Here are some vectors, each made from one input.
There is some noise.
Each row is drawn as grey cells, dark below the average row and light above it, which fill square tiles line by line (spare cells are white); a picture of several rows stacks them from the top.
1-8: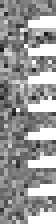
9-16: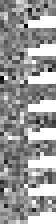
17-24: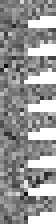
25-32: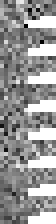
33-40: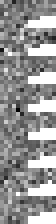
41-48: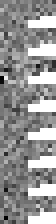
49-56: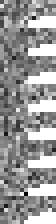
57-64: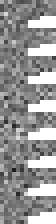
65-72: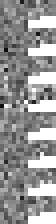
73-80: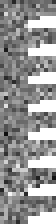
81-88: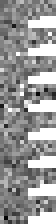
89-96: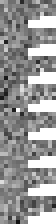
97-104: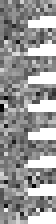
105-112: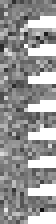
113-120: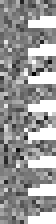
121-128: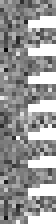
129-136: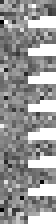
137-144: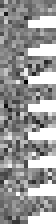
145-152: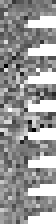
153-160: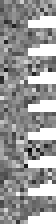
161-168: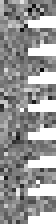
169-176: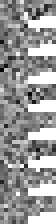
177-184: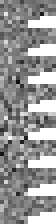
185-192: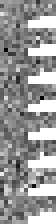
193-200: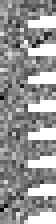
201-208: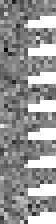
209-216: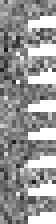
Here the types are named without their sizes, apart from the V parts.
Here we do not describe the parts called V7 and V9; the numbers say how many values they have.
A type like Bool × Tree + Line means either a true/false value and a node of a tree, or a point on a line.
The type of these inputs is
(Bool × Bool × Bool × Bool + Line) × V9 + Tree × V7.
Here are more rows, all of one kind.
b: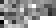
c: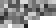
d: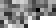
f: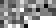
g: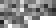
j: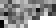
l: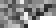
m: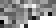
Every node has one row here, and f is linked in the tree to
l.
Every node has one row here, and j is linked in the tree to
b and g.
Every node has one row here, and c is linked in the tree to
d.
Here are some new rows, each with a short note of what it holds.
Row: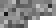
four true/false values and a value of V9
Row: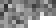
a point on a line and a value of V9
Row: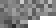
four true/false values and a value of V9
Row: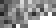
a point on a line and a value of V9
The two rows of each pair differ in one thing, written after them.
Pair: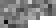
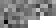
one of the four true/false values
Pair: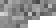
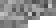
one of the four true/false values
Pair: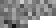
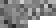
one of the four true/false values
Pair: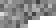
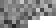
the value of V9
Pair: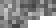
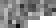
one of the four true/false values
